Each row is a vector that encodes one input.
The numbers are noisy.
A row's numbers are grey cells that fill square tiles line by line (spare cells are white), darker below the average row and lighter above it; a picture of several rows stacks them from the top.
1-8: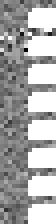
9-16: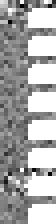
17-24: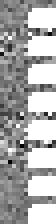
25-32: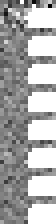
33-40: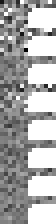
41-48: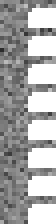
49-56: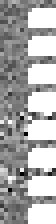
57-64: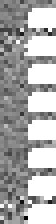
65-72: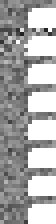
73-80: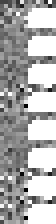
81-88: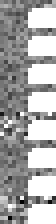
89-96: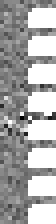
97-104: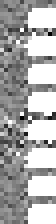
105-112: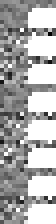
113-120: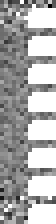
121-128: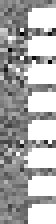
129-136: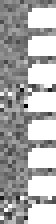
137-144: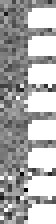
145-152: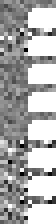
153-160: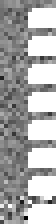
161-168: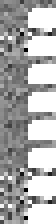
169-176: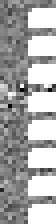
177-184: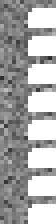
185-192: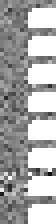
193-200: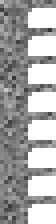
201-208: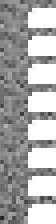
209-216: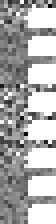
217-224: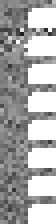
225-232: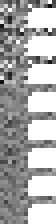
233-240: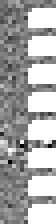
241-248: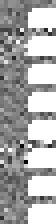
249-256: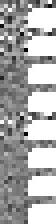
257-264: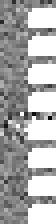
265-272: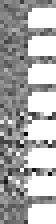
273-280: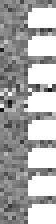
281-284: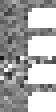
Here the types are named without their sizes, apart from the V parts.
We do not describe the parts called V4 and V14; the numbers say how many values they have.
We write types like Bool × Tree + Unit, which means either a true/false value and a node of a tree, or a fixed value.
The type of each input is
Bool × V4 × V14 + Line.
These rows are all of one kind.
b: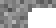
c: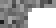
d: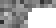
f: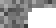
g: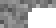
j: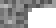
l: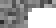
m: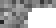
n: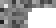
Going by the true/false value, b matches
f and g.
